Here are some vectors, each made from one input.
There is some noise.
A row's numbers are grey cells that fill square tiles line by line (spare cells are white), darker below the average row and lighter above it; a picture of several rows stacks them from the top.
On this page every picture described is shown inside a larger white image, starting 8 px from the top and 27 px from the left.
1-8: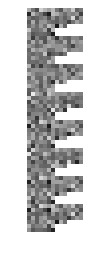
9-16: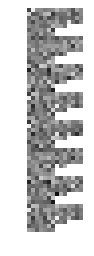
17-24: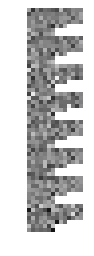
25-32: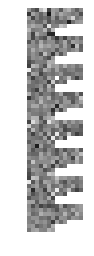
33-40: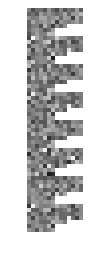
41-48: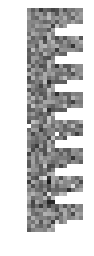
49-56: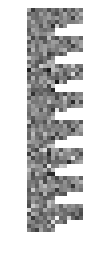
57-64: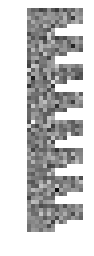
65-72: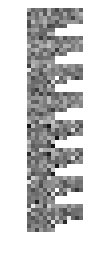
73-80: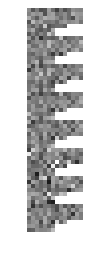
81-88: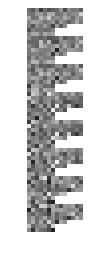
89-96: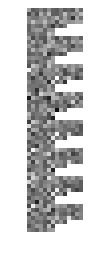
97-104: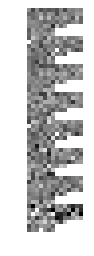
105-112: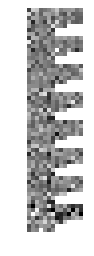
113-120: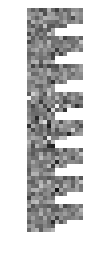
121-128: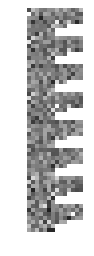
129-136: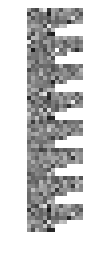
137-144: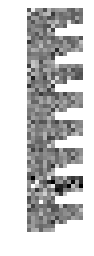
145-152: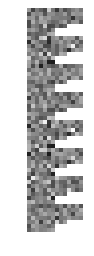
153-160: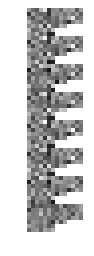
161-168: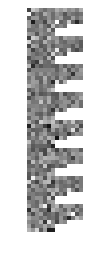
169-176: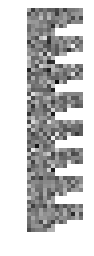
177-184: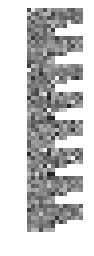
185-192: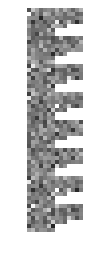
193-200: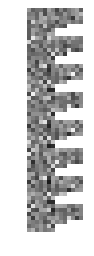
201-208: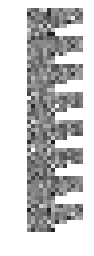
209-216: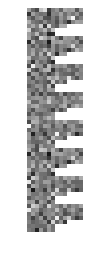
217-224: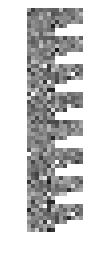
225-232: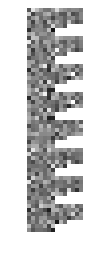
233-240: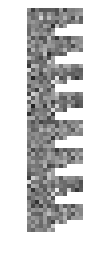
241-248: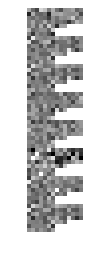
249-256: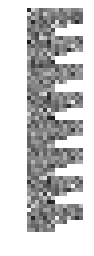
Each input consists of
a list of up to three points on a 5-point line.
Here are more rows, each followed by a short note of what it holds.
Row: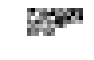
the empty list
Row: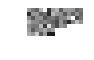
a list of one item
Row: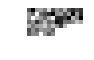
the empty list
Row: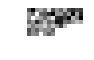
the empty list
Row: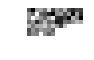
the empty list
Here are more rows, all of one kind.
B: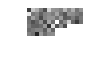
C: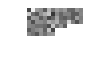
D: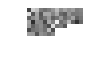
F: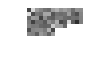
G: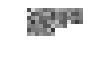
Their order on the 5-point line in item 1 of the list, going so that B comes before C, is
B, C, F, G, D.
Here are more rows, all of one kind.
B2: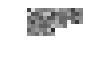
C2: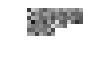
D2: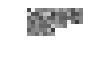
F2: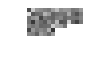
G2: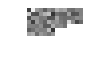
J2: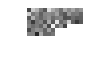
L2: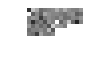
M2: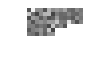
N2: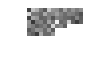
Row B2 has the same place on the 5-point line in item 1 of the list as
D2, F2 and L2.
